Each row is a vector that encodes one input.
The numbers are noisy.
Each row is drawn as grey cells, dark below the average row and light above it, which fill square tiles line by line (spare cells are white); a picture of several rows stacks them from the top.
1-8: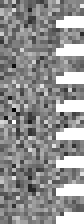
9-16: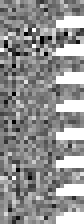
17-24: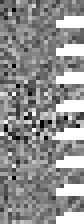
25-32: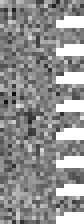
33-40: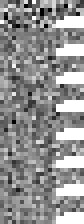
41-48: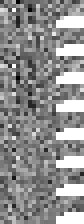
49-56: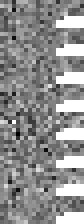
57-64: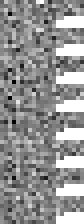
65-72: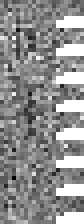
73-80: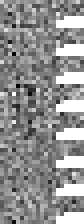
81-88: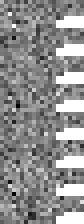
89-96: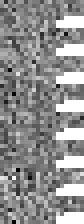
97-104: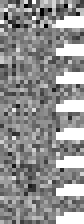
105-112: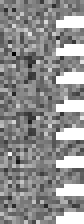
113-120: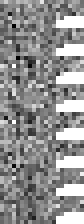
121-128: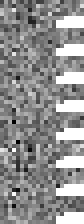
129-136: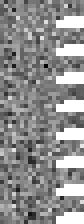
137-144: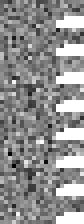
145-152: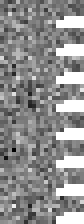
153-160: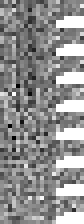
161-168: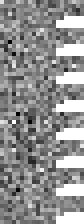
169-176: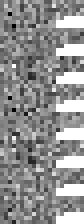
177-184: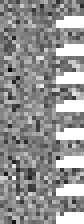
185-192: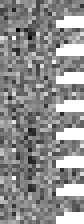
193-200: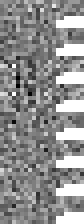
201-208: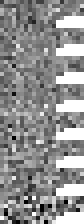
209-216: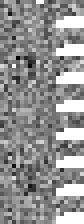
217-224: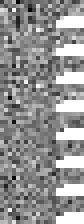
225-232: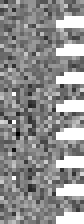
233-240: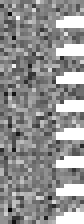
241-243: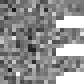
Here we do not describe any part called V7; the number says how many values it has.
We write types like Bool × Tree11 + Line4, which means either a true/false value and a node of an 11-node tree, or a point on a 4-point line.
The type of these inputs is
List3(Bool × V7).
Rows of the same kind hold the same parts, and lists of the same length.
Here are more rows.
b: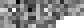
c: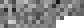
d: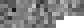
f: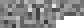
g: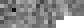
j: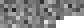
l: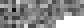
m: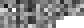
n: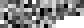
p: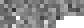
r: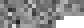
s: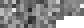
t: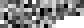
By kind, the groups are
b, m, s
c, d, g, j, l, p, r
f
n, t

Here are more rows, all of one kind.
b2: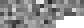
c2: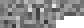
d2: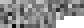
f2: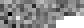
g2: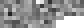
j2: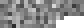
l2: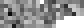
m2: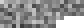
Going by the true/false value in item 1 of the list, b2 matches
g2 and l2.
